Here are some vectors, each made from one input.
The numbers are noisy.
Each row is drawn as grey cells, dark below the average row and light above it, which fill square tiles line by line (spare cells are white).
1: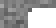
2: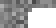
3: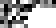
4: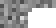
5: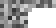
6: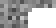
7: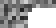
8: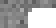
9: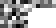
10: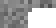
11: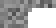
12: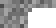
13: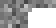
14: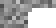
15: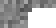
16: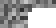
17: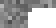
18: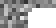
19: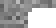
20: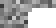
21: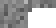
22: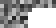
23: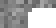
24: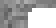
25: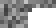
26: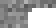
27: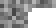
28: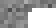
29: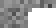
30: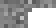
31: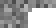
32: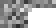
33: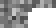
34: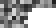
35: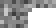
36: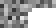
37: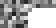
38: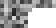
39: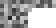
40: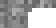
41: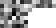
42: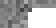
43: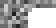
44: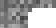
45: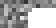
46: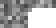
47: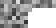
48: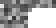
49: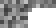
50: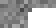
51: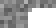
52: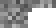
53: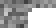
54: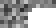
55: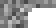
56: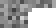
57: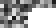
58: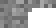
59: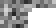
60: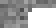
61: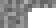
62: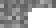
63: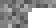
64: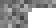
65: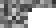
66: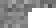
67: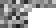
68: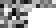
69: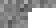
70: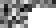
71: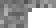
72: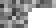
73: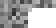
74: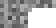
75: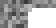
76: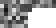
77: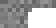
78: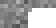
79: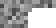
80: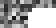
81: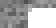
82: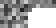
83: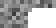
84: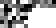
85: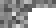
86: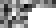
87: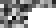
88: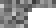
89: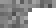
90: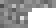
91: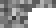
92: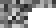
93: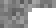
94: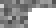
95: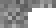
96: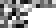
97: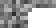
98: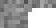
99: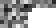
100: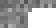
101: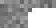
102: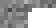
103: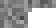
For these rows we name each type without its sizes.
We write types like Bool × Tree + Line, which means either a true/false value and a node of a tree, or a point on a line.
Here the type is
Bool × Label × Line.
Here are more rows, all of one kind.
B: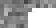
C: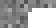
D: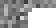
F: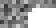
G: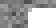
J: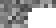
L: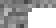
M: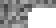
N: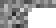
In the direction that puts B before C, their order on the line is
M, F, L, B, J, D, C, G, N.
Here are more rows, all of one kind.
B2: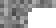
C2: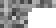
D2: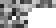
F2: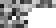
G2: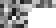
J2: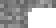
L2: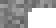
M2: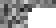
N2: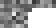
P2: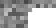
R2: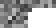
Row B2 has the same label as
C2, P2 and R2.
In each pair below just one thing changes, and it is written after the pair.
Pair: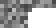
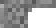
the place on the line
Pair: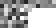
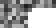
the label
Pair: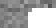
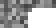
the true/false value
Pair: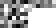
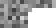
the true/false value
